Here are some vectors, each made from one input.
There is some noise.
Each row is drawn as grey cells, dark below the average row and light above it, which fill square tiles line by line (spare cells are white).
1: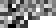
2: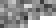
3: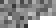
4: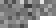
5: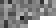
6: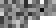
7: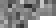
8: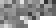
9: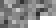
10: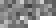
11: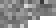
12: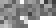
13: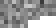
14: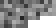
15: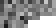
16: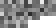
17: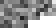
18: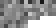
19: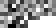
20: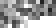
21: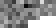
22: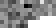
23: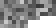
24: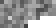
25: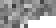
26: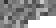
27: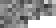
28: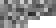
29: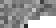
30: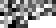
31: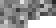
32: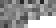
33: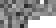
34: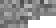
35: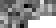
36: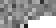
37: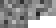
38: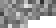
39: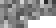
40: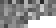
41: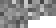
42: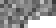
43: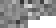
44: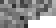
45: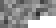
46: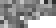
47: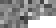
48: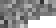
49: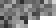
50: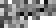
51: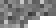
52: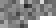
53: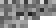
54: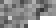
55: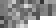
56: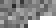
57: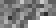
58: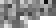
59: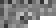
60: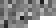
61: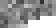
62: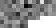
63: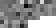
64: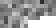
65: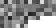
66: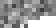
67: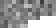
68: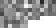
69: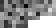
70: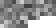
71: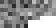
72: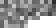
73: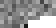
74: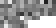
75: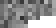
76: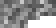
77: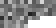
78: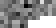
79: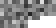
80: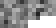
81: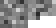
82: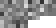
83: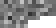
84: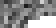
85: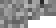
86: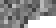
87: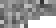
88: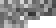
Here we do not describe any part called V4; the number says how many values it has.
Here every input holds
a list of up to two items, each a true/false value and a value of V4.
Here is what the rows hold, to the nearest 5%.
All of them are lists of up to two items, each a true/false value and a value of V4: about 5% are empty, 45% hold one and 55% two.
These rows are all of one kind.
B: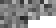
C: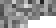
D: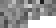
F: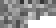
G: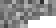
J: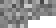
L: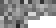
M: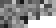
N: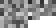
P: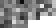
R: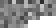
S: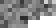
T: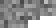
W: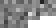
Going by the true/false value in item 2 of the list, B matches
J, N, S and T.
